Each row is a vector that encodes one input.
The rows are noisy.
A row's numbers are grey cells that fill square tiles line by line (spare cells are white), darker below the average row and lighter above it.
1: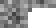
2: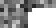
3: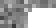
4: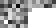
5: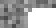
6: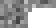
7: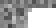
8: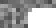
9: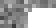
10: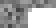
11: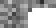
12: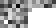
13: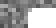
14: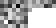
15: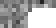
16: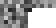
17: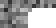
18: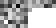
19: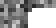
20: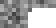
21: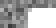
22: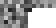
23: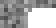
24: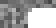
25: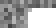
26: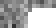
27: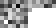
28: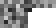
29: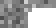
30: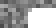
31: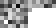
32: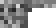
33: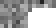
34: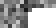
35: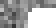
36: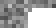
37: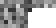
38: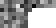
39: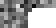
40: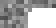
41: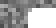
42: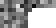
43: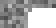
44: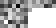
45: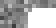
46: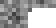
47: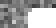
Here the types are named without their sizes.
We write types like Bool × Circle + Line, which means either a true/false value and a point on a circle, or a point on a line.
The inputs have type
List(Line).
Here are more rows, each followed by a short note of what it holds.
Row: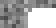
a list of two items
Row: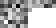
the empty list
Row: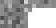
a list of two items
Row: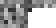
a list of one item
